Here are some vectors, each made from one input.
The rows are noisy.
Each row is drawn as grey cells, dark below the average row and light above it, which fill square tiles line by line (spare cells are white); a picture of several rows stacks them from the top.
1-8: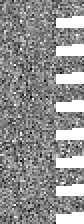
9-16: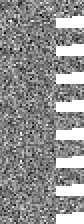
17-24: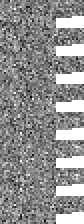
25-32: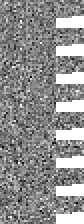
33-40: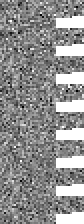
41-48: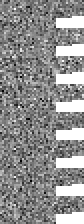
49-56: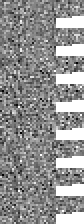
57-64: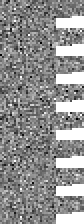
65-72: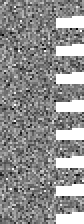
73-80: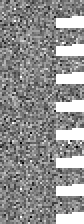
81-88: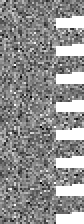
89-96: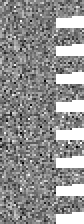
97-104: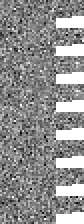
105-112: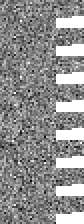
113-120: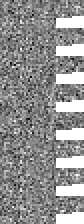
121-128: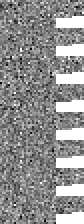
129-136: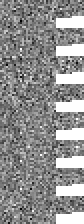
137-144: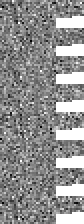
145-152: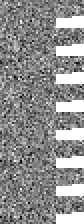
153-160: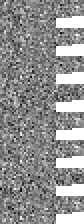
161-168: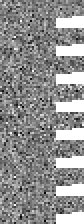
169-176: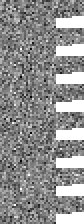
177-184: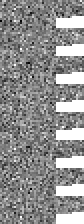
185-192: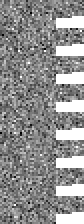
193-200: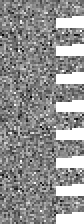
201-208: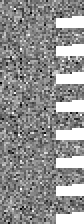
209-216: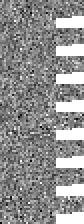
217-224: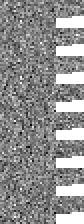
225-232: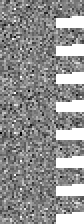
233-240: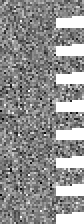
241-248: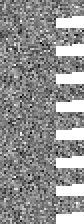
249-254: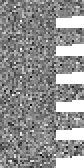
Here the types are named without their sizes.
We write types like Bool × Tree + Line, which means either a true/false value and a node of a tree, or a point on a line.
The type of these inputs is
Bool × (Circle + Unit) + Line + Tree.
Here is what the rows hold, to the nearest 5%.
About 20% of them hold a point on a line. About 40% of them hold a node of a tree. The rest hold a true/false value, together with either a point on a circle, or a fixed value.
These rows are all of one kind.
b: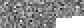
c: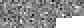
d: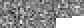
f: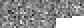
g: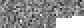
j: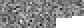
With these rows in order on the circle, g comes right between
b and j.
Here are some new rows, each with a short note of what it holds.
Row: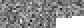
a point on a circle and a true/false value
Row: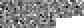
a point on a line
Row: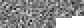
a true/false value
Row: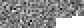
a true/false value
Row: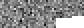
a node of a tree
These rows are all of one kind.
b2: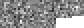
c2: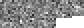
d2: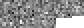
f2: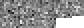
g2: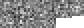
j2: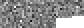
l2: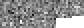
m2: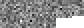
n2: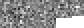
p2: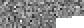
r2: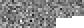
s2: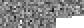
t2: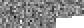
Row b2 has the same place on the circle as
g2, n2, s2 and t2.
